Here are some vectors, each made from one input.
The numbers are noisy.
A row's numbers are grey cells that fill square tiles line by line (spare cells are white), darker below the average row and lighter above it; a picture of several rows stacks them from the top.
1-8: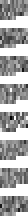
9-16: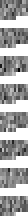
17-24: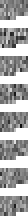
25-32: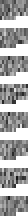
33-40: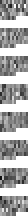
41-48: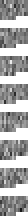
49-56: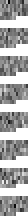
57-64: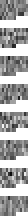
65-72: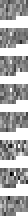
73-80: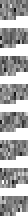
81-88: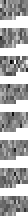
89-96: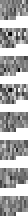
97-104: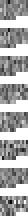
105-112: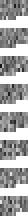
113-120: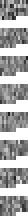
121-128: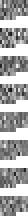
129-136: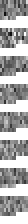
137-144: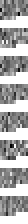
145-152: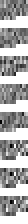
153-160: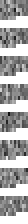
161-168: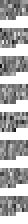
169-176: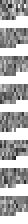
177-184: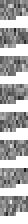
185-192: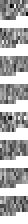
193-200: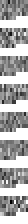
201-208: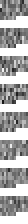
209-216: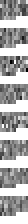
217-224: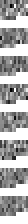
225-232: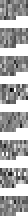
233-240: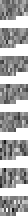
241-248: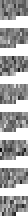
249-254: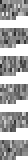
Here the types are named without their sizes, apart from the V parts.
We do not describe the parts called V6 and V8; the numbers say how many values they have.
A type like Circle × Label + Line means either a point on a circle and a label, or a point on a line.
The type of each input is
Label + (Tree + V8) × V6.
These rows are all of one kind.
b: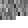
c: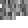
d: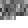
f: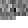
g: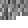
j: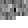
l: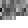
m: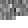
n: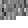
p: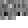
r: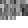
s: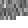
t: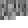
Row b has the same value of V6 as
n and s.
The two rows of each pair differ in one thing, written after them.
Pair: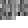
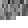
the value of V6
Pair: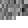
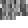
the value of V6
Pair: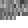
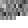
the value of V8
